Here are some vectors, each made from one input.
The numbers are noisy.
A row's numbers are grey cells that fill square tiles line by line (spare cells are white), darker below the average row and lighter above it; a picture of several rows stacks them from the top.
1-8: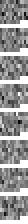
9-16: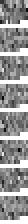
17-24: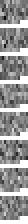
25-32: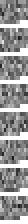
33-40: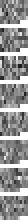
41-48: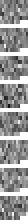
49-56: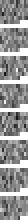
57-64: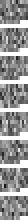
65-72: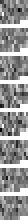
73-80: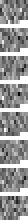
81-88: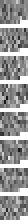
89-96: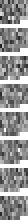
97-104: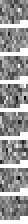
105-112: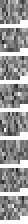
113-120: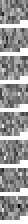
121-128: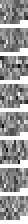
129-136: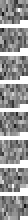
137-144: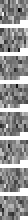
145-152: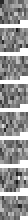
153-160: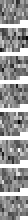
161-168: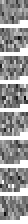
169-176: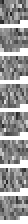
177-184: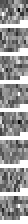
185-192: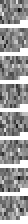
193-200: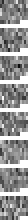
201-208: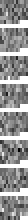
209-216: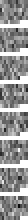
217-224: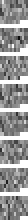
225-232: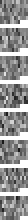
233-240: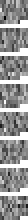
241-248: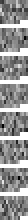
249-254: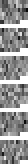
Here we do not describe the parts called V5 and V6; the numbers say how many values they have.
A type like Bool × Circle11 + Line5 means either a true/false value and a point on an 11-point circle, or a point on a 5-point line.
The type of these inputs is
Bool × (Label10 + V5 × V6).
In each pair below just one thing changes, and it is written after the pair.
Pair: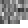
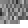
the true/false value
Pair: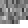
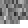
the value of V6
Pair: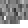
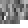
the value of V6
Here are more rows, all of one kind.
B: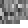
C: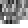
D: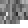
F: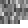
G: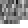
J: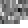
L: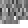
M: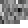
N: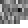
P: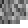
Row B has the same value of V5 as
C and G.
